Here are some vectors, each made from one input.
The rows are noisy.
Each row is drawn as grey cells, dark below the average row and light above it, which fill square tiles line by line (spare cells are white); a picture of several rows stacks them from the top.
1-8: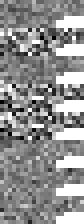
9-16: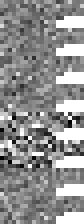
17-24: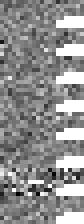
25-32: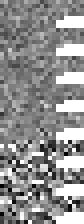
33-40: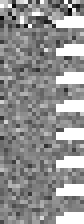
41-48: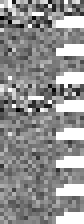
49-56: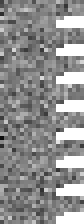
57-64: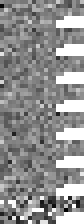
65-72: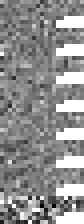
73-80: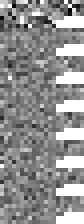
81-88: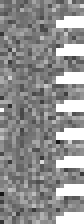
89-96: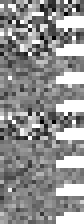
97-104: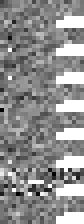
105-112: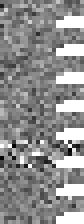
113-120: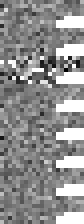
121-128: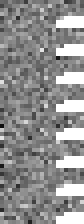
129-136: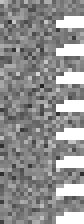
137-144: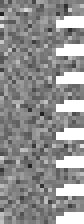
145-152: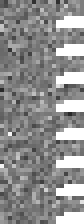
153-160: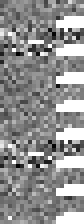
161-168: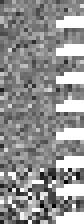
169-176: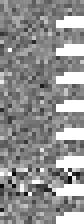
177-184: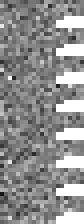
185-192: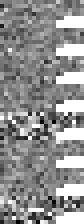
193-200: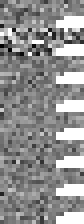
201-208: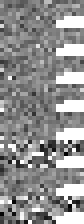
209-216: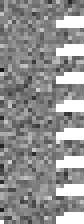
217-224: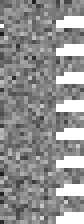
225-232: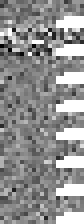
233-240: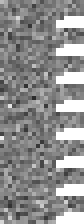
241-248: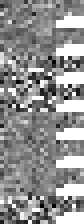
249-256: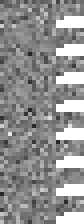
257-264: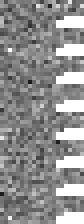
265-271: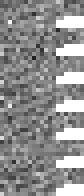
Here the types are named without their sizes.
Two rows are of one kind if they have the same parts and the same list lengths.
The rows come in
2 kinds.
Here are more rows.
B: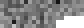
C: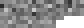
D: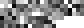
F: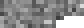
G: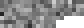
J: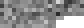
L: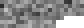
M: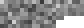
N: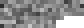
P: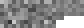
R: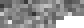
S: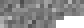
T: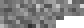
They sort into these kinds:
B, C, F, G, J, L, M, N, P, R, S, T
D

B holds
a point on each of three circles and a node of a tree.
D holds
a point on a line.
